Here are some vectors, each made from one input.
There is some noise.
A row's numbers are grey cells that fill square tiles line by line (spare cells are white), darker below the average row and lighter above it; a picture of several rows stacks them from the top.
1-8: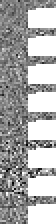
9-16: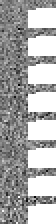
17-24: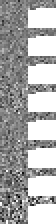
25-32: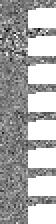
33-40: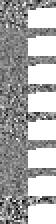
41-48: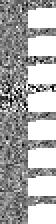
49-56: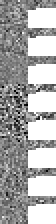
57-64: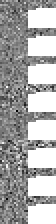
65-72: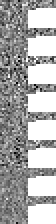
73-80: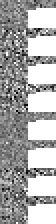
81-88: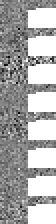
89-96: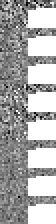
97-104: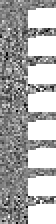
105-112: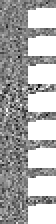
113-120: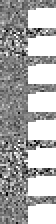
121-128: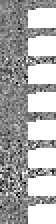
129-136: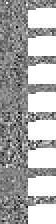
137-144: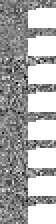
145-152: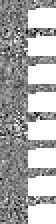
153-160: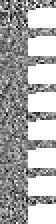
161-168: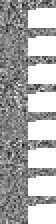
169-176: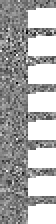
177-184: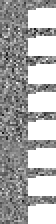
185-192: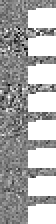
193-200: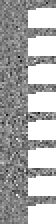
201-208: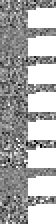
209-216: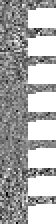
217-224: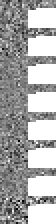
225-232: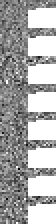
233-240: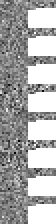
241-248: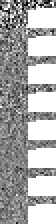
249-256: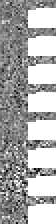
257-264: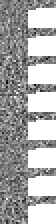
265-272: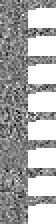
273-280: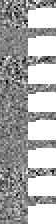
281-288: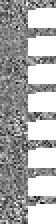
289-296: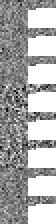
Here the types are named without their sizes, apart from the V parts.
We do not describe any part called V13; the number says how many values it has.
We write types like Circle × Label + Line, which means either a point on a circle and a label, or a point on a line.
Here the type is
(Circle + Unit) × (Line × Tree + V13).
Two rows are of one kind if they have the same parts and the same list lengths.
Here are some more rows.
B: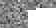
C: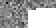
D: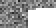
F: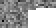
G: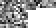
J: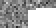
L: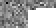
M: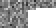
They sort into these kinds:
B, G, J
C, F, L
D
M

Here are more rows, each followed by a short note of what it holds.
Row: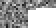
a point on a line and a node of a tree
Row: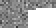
a point on a line and a node of a tree
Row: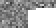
a value of V13
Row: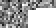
a point on a circle, a point on a line and a node of a tree
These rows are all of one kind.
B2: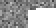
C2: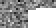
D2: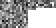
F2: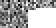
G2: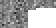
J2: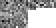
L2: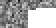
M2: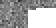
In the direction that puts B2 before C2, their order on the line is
B2, L2, C2, M2, J2, G2, D2, F2.
